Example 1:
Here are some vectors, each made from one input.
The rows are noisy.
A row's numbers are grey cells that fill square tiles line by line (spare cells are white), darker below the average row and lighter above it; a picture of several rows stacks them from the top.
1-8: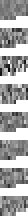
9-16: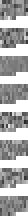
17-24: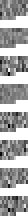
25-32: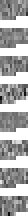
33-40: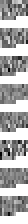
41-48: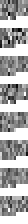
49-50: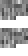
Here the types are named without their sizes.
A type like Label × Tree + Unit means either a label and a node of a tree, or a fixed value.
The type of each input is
Label × Line.
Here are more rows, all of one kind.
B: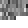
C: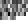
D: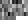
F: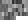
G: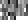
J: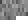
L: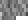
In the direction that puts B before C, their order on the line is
B, L, G, J, D, F, C.
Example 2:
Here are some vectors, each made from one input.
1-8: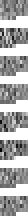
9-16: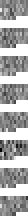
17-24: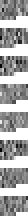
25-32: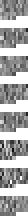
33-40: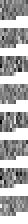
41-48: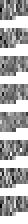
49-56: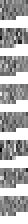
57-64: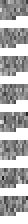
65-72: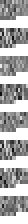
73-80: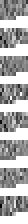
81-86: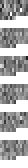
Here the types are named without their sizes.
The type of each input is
Label + Line.
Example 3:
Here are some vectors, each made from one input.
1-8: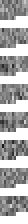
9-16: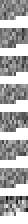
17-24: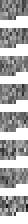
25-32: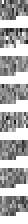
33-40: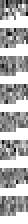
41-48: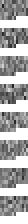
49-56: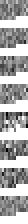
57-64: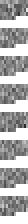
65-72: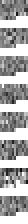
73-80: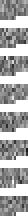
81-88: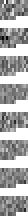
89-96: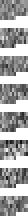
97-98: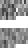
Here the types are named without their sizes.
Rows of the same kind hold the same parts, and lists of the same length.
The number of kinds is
3.
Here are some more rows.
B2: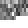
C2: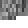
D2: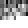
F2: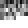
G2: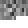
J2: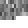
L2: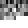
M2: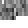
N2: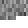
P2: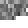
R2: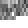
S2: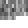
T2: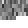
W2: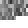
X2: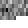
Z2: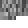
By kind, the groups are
B2, J2, M2, P2, R2, S2, T2, W2
C2, G2, N2, X2, Z2
D2, F2, L2

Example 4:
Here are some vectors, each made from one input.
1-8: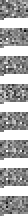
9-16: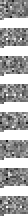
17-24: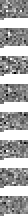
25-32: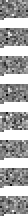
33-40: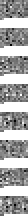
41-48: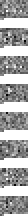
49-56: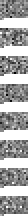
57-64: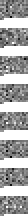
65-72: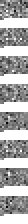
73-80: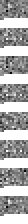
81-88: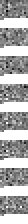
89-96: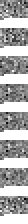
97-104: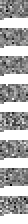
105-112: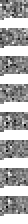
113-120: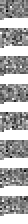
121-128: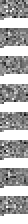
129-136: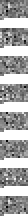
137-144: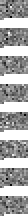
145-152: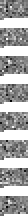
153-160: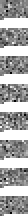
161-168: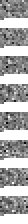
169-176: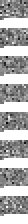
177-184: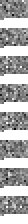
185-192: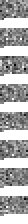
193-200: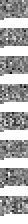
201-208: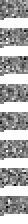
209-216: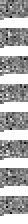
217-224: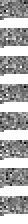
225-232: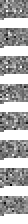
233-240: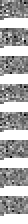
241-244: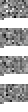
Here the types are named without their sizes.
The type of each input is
Bool × Circle.
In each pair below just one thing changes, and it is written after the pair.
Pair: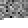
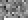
the place on the circle
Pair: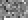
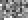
the true/false value
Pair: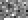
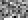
the true/false value
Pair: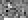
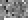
the place on the circle
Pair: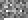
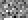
the true/false value
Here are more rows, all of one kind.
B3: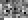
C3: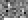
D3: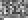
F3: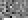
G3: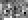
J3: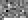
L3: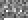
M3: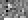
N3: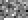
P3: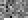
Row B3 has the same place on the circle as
C3, G3, J3 and M3.
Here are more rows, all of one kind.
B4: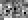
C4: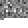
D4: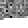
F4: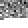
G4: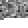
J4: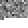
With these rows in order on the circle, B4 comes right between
D4 and J4.
